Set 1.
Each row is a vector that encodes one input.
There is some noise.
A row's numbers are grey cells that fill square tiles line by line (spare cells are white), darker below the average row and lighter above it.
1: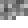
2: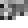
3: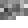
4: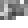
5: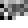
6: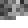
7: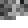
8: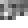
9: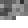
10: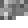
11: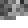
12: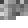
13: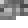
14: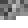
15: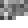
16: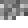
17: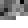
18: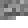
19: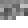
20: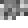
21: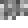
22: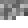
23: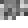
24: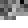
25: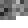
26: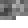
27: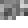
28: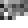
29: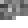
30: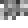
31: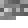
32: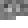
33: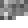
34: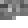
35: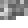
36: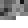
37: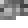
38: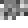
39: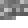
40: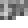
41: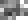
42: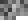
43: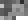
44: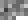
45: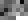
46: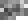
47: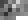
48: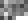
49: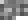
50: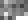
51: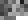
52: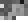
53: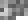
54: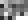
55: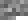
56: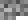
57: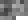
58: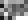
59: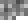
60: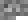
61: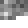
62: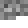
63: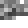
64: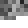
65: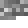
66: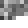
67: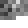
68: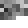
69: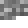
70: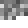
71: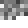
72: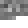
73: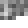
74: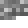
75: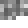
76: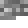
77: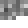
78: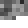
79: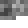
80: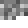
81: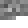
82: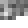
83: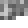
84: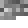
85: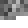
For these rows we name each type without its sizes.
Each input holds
a point on a line.
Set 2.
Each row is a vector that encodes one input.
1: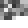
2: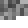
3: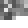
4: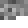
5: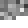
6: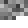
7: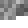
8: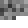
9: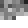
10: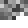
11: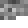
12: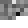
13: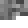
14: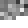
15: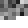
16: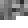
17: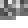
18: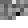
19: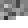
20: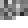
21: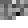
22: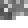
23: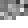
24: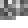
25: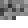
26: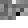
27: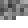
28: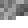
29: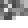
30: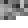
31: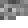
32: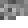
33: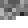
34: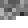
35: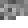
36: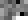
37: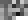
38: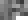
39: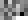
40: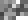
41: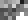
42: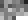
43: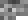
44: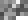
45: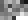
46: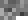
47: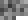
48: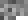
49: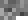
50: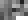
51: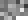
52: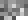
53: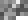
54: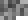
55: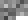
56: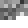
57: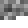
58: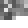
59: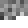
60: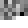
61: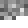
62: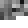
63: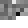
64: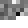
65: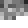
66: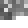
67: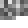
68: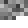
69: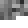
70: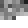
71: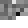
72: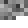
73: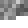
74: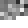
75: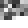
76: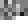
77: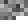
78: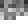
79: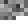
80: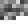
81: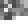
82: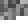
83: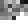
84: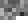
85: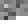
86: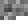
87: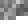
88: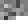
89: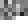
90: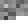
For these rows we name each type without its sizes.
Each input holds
a label.
